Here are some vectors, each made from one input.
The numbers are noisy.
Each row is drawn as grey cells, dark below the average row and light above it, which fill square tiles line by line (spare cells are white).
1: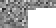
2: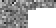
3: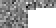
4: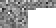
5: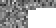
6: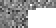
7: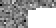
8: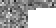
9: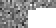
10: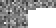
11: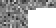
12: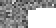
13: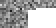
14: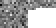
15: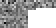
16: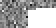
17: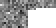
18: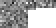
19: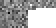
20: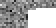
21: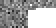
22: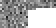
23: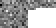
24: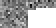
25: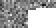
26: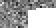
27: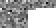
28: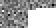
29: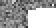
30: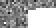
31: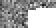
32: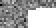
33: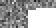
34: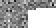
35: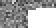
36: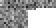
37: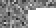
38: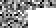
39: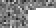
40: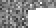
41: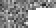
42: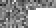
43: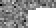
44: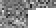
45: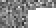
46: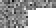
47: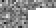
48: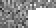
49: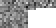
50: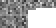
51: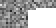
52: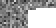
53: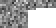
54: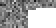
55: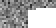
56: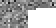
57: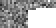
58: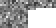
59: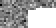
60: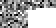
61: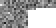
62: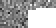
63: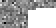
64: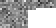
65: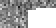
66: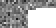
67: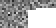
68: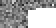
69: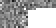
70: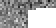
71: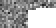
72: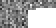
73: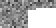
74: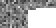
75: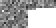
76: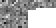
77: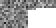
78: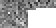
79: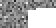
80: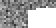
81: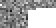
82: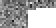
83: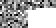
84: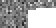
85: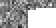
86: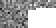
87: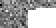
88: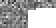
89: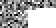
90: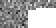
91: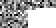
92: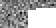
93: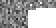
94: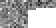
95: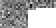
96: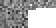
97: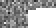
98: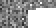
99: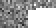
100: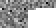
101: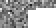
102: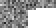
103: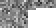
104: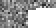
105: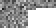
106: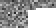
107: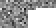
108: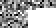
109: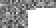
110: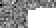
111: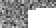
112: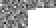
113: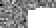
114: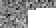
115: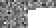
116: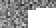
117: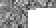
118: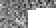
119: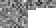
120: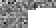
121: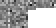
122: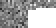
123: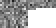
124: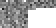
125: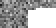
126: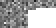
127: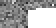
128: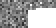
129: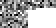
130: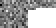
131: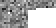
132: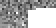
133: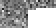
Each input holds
a list of up to two points on an 11-point circle.
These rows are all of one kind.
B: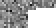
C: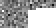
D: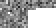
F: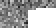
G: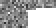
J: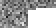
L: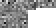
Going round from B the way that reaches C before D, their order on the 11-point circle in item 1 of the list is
B, L, G, C, J, F, D.
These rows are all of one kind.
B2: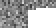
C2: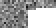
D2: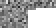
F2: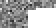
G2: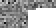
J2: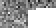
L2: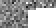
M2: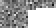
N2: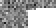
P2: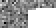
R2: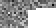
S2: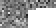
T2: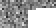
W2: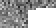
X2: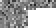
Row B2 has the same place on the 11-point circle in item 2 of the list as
C2, F2, L2 and M2.
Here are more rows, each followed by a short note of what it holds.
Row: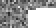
a list of one item
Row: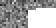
a list of one item
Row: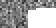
a list of one item
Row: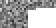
a list of two items
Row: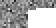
a list of two items
